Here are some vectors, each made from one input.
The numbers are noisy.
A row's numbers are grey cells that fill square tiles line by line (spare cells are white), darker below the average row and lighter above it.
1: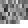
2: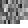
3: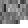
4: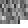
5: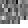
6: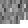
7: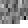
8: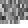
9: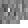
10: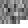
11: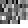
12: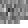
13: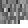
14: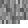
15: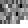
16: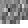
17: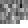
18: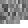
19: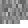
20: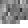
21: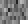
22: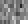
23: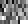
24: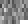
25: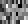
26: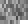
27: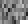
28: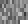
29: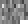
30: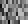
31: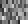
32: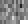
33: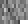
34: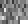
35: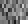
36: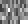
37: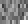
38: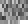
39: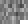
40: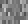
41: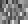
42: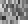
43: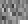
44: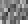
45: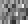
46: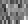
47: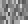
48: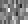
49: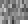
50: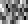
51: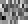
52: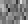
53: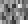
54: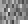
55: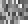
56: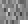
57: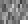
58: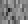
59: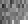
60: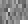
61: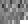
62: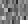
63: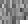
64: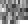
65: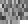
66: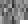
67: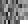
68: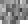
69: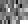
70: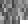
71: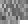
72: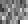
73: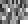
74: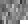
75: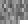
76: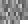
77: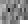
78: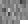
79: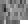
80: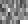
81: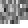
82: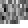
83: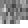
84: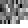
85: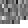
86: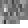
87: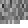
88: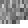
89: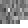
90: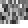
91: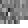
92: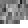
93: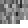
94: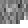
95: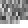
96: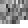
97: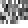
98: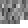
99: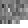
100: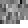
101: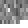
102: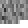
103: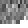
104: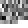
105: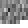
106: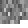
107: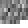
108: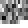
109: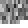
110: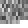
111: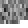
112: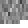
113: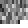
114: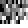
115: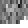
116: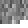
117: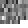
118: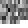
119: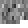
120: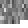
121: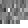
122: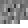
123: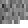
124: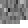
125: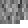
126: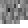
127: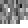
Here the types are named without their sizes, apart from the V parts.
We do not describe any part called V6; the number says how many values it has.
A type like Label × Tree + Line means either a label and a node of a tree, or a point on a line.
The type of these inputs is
Bool × Bool × Bool × (Line + V6).
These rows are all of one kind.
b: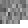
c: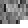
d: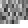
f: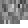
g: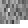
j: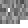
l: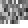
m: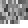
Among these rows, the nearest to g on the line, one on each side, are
d and j.
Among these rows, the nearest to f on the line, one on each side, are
c and l.
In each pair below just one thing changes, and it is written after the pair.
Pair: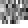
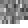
one of the three true/false values
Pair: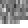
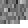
the value of V6
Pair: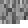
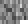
one of the three true/false values
